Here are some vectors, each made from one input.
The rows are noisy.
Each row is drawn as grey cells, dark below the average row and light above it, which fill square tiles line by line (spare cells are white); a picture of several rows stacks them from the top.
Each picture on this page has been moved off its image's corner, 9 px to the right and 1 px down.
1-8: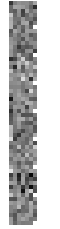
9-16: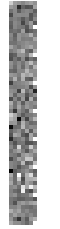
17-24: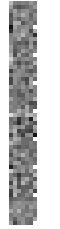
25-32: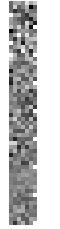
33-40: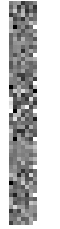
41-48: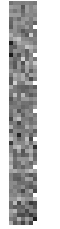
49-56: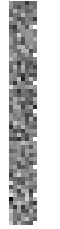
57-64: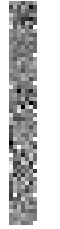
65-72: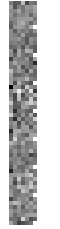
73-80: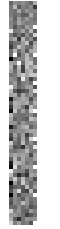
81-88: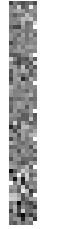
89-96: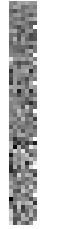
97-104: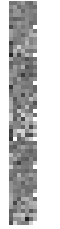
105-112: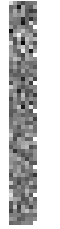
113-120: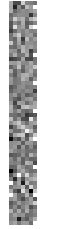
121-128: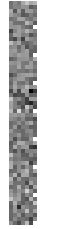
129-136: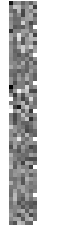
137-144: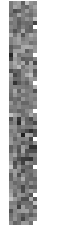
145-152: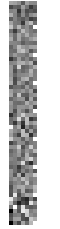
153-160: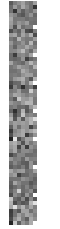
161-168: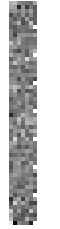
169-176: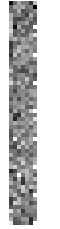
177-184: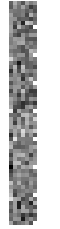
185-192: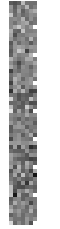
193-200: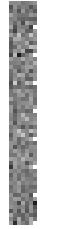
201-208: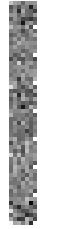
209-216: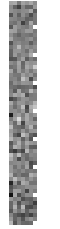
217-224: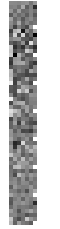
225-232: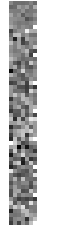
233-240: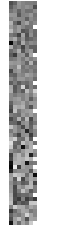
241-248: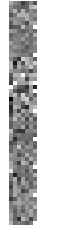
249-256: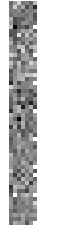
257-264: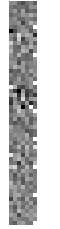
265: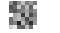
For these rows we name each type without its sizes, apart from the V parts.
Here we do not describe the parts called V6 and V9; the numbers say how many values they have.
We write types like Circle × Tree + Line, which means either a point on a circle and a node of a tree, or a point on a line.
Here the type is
Bool × V9 + (Line + V6) × Tree.
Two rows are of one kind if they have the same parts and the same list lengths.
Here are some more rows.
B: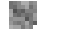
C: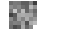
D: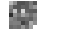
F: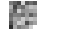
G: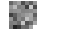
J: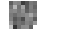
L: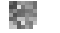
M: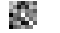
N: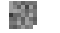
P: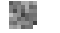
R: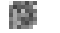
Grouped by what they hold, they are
B, F, G, N
C, D, J, L, R
M, P

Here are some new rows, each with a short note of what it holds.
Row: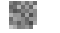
a true/false value and a value of V9
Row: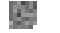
a true/false value and a value of V9
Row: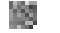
a node of a tree and a value of V6
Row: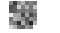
a true/false value and a value of V9
